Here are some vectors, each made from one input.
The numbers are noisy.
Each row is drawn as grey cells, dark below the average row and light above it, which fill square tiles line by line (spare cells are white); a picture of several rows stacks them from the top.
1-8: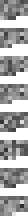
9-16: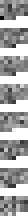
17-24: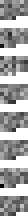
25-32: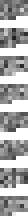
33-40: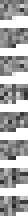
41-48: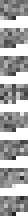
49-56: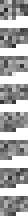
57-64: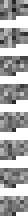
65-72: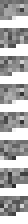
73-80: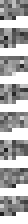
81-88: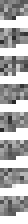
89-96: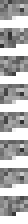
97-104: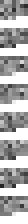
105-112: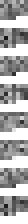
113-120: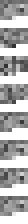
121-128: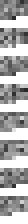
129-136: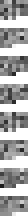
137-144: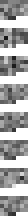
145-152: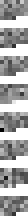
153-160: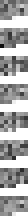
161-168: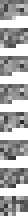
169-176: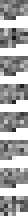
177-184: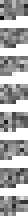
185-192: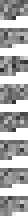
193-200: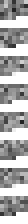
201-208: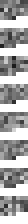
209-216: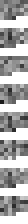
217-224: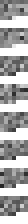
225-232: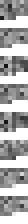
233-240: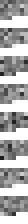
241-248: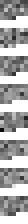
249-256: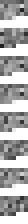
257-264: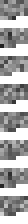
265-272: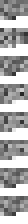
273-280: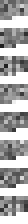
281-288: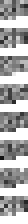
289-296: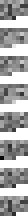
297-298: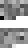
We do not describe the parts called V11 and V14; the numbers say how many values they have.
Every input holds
either a point on a 10-point line, or a true/false value and a value of V14, or a value of V11.
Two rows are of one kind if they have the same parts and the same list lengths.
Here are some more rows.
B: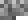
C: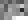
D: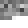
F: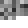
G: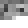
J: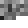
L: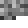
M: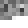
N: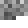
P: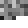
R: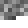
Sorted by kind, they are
B, J, L, N, P, R
C, D, G, M
F

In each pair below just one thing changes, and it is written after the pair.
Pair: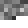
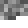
the value of V14
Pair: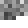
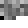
the value of V14
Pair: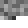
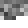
the value of V14
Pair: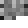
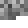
the value of V14
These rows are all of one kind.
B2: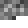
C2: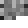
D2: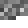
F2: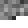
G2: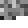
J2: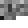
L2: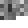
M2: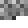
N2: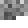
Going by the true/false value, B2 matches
D2 and F2.
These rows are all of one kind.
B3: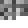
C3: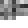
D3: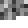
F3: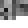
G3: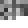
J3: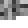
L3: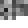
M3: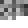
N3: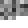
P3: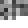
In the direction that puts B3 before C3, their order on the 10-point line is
F3, L3, P3, G3, B3, M3, N3, C3, J3, D3.
